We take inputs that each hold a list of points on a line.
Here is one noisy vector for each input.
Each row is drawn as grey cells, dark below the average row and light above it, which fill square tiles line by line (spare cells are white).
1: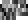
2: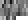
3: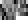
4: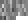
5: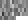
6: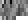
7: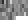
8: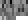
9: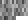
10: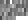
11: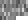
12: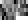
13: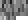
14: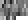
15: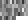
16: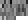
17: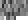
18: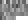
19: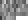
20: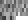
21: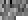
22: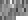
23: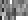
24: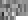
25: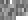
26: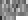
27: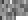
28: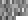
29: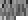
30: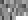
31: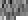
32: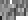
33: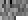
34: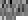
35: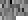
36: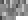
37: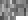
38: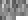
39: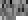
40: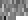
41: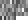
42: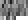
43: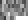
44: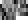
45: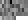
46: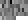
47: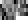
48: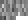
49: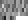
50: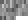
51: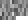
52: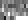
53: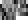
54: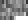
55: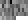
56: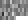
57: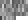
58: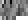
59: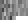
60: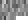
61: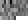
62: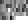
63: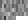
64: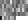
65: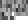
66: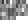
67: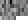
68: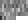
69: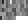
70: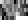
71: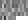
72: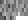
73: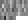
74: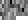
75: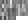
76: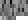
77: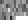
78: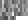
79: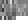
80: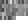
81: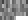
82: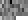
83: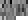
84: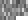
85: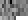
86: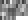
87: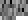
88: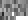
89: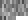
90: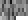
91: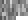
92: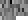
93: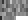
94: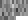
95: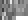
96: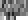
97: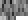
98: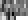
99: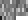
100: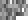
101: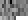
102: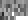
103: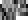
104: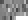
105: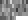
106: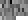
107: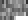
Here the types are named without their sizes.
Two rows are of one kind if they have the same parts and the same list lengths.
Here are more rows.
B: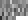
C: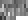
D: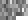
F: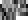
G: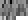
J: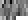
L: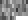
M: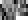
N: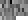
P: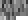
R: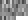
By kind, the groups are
B, C, D, L, R
F, M
G, J, N, P

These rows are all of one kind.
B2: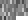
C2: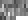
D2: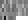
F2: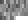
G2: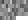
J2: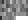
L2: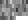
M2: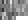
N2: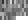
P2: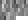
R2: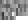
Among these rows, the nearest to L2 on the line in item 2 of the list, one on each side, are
B2 and N2.
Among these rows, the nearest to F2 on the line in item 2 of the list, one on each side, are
J2 and M2.
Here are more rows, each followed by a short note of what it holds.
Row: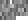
a list of two items
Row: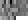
a list of one item
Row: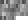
a list of two items
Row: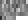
a list of two items
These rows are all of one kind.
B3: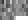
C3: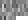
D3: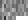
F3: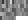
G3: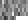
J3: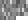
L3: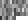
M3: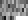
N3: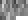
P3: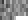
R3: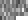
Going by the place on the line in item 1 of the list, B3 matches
F3 and P3.
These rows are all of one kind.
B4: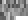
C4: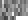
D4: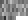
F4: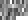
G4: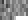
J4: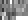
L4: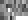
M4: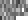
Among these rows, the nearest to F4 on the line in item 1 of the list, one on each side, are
C4 and L4.
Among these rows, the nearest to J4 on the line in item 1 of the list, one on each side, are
D4 and G4.
